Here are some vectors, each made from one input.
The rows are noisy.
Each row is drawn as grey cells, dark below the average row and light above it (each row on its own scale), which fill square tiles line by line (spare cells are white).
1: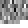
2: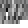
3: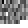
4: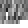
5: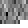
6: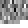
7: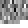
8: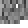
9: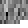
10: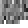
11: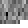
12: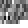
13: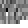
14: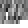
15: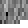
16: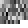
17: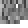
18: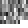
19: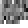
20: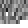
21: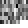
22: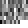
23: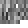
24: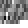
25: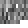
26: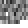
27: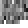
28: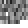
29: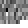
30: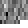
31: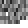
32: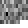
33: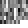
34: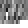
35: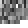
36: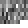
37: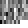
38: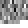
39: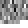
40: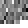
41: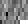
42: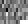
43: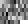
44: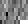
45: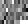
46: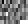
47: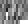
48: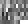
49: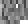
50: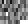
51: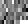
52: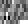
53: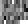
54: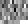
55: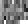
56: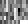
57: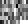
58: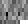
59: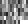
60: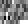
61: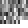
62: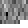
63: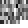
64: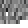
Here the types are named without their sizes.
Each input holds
a list of points on a line.
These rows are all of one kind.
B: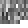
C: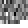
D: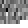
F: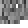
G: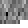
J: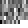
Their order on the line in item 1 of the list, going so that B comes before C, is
J, G, B, F, C, D.
